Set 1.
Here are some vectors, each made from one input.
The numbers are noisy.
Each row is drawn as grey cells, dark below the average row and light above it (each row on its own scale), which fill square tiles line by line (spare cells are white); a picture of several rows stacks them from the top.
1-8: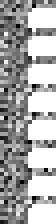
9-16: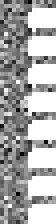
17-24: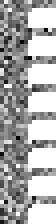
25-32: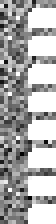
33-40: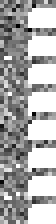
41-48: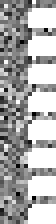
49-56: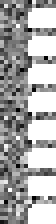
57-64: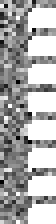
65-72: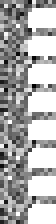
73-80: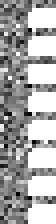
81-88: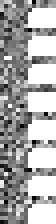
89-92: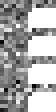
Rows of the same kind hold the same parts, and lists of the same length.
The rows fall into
2 kinds.
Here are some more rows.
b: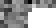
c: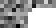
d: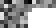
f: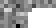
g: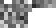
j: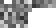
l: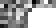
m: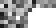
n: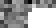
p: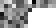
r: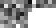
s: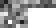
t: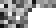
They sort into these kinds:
b, c, d, f, g, j, l, m, n, p, r, t
s

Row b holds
a point on an 8-point circle and a true/false value.
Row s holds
a fixed value.
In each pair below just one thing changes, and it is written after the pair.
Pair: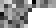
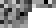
the true/false value
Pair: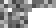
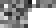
the true/false value
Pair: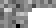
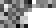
the true/false value
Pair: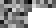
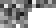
the place on the 8-point circle
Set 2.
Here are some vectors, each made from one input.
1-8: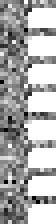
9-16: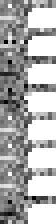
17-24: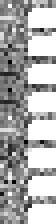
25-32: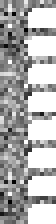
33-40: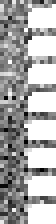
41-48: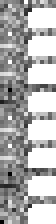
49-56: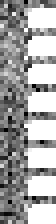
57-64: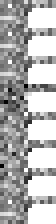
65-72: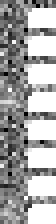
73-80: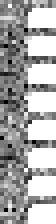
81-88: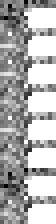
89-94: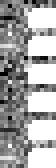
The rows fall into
3 kinds.
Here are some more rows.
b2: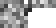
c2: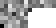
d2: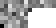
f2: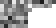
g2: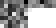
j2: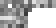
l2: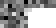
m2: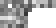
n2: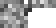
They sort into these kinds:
b2, c2, d2, j2, m2, n2
f2
g2, l2

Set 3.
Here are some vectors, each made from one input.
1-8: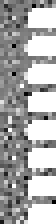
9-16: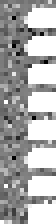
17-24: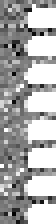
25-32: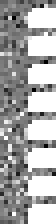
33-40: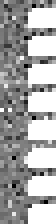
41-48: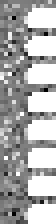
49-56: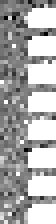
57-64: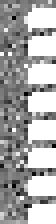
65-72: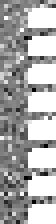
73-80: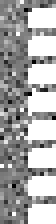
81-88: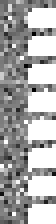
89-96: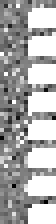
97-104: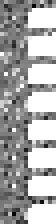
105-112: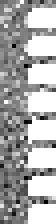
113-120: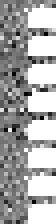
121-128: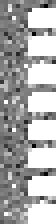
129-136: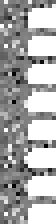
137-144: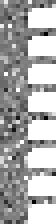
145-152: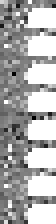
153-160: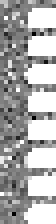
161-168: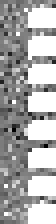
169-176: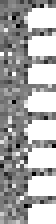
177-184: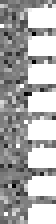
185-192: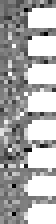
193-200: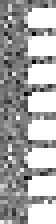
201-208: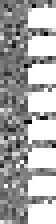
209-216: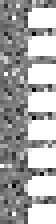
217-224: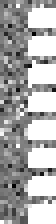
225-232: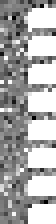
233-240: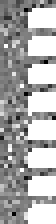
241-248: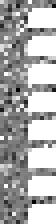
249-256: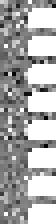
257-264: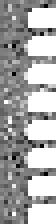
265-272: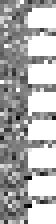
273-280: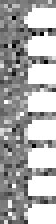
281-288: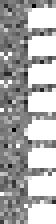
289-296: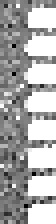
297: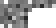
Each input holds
either a fixed value, or one of 9 labels and a true/false value.
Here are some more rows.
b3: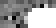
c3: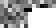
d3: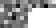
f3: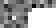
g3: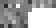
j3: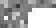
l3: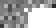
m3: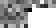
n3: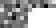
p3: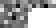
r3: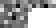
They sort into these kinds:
b3, c3, f3, g3, j3, l3, m3
d3, n3, p3, r3

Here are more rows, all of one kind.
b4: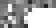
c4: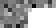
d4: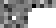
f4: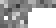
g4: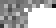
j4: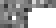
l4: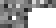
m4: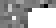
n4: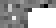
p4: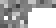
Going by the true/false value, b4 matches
c4 and g4.
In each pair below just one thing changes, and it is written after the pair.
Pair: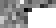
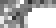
the true/false value
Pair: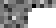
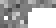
the label
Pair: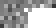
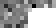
the label
